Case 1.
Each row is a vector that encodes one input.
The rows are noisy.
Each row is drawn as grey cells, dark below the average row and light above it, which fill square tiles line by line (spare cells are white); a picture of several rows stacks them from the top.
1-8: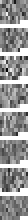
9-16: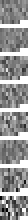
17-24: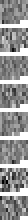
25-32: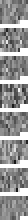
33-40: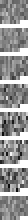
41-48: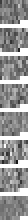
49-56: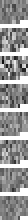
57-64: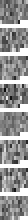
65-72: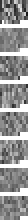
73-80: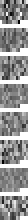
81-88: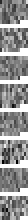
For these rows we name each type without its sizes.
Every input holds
a point on a circle and a true/false value.
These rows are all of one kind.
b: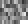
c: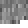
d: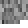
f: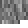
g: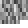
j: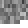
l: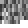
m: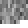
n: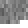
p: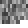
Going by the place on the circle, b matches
g and j.
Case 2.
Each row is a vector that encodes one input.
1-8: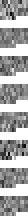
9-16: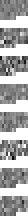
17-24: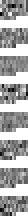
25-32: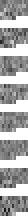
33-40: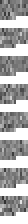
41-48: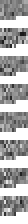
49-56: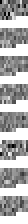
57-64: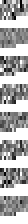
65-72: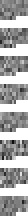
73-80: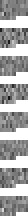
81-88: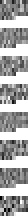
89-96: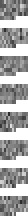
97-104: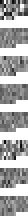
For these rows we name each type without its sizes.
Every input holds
a list of points on a circle.
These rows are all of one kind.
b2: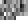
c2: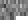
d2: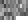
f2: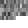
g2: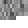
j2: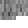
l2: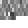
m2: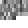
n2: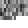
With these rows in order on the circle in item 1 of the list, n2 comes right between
d2 and j2.
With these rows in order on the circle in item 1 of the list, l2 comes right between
c2 and m2.
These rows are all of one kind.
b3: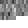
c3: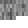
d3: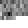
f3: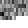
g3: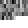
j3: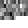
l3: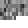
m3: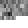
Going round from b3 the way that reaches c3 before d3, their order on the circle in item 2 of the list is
b3, m3, l3, j3, g3, c3, d3, f3.
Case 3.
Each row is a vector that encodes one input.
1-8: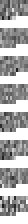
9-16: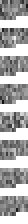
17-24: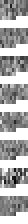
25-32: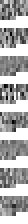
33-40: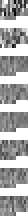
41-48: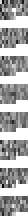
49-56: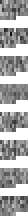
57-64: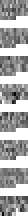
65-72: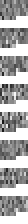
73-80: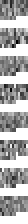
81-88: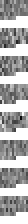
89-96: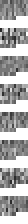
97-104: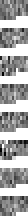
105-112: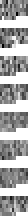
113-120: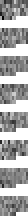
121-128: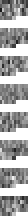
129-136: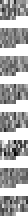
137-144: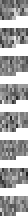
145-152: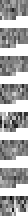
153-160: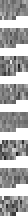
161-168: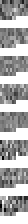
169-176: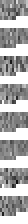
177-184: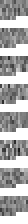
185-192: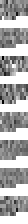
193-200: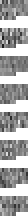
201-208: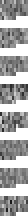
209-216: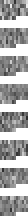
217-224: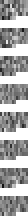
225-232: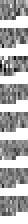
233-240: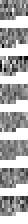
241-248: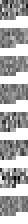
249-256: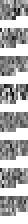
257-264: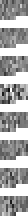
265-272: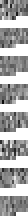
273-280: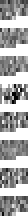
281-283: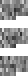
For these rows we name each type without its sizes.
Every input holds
either a fixed value, or a node of a tree and a true/false value.
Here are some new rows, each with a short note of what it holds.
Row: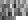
a node of a tree and a true/false value
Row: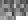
a node of a tree and a true/false value
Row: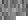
a node of a tree and a true/false value
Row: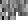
a node of a tree and a true/false value
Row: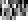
a fixed value
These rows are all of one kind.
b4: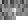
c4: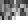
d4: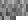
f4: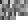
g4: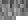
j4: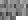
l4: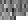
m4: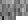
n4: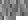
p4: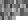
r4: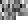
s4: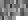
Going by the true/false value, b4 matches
g4 and l4.
